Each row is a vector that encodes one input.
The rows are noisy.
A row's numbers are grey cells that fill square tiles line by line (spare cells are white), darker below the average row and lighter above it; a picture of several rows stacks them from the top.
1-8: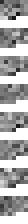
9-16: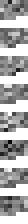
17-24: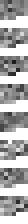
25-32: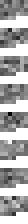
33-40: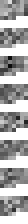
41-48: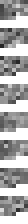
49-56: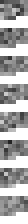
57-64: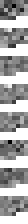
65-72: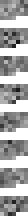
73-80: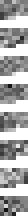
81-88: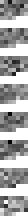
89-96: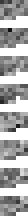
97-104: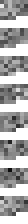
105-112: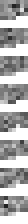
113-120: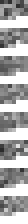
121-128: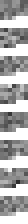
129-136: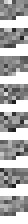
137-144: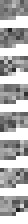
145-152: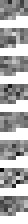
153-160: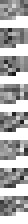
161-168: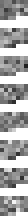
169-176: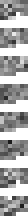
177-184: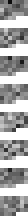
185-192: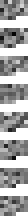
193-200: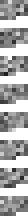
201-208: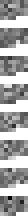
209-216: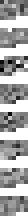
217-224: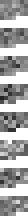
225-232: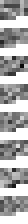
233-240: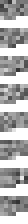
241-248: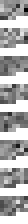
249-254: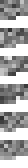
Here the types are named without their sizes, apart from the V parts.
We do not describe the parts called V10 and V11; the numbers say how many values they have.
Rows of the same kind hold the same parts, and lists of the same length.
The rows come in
4 kinds.
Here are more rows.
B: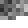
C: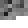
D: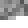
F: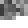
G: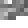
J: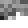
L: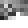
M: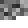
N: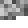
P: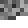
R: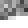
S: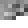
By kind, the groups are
B, C, D, F, R
G, N
J, L
M, P, S

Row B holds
a point on a line, three true/false values and a value of V10.
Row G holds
a value of V11.
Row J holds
a point on a line and a value of V10.
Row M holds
three true/false values and a value of V11.
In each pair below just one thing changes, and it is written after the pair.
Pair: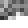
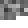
the value of V10
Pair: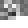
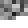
the place on the line
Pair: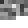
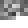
the value of V10
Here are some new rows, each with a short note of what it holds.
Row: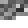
a point on a line and a value of V10
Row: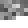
a point on a line and a value of V10
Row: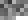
a point on a line, three true/false values and a value of V10
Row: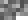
a point on a line and a value of V10
